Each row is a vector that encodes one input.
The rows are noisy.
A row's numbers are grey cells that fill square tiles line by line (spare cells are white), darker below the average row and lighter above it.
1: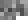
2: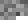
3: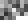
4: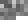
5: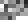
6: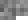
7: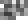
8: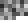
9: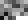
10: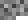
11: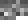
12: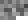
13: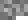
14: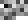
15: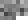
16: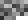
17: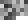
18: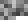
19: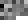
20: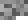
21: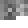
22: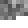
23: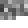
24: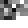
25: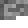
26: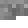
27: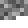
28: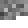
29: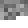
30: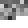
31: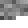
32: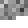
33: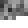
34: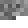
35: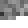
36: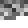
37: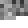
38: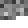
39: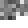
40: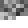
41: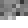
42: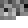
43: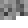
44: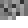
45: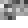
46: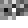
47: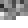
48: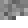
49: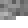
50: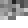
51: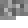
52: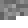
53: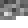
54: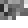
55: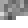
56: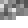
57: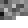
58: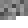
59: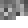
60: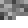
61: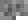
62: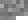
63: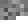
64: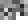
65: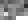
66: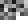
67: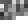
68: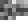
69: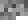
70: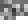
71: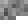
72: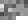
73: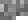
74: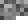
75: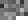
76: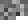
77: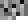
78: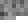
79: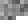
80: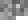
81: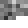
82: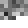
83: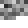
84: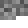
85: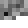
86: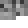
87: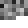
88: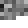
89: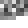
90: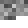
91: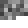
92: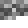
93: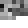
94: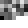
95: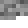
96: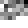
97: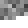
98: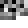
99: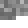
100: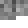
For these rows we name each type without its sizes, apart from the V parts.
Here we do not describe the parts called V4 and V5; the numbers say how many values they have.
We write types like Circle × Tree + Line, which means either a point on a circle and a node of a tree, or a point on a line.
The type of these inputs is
Bool × V4 + Circle + V5.
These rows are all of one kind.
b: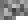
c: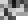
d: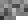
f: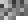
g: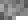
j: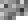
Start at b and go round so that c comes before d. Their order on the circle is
b, f, j, c, g, d.
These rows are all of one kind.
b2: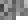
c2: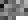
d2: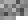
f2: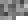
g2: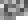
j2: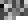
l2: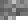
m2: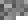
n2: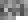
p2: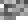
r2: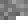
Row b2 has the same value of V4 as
c2, d2, j2 and p2.
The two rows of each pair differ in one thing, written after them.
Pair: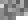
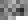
the true/false value
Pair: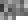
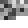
the true/false value
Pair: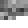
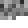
the value of V4
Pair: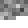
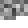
the value of V4
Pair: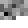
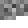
the value of V4
